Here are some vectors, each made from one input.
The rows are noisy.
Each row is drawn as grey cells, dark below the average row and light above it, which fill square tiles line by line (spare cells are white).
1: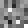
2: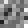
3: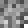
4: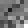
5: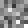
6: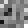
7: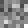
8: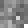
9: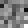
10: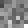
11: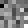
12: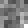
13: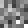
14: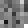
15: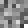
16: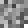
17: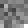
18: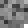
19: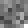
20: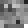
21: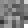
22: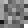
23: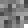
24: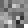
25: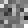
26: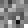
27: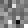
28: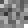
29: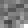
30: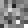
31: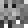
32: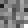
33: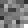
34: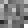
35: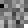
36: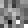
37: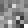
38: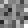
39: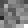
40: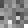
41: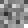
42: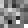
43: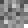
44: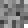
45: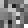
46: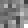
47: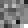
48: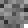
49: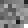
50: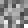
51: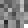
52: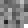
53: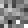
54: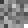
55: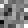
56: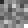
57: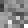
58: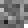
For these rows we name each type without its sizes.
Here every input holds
a point on a line, together with either a fixed value, or three true/false values.
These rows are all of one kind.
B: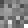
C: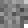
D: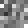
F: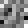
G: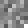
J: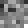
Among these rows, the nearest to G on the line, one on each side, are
B and D.
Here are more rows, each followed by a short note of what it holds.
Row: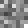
a point on a line and three true/false values
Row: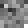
a point on a line and three true/false values
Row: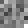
a point on a line and three true/false values
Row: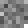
a point on a line and three true/false values
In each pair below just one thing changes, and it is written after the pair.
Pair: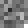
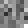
one of the three true/false values
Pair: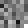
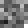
the place on the line
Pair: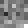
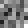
the place on the line
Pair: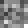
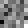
the place on the line
